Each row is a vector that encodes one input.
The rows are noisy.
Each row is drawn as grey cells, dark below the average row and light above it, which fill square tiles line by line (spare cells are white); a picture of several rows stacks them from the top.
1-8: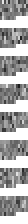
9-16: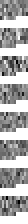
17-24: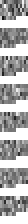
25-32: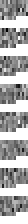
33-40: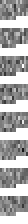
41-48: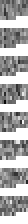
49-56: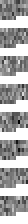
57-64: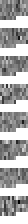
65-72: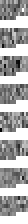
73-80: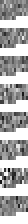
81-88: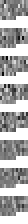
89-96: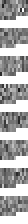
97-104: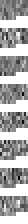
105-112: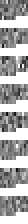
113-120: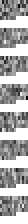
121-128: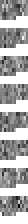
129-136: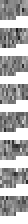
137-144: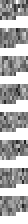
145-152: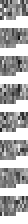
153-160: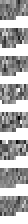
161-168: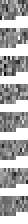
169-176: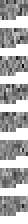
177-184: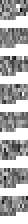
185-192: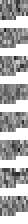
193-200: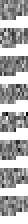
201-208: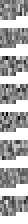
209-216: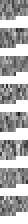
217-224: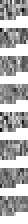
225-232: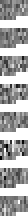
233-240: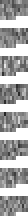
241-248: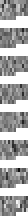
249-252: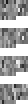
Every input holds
a point on a 15-point line, together with either a point on a 15-point line, or four true/false values.
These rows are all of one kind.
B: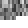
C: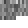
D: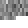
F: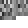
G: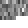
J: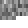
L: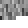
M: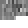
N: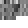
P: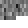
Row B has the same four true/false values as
D, G, J and L.
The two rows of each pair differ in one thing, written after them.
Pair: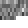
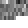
one of the four true/false values
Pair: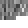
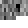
the place on the 15-point line
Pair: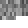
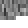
the place on the 15-point line
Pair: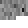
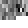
one of the four true/false values
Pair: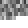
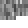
the place on the 15-point line
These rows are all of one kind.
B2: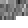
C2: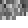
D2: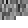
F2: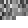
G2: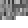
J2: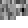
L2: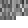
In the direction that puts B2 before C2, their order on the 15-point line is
L2, B2, J2, G2, D2, C2, F2.
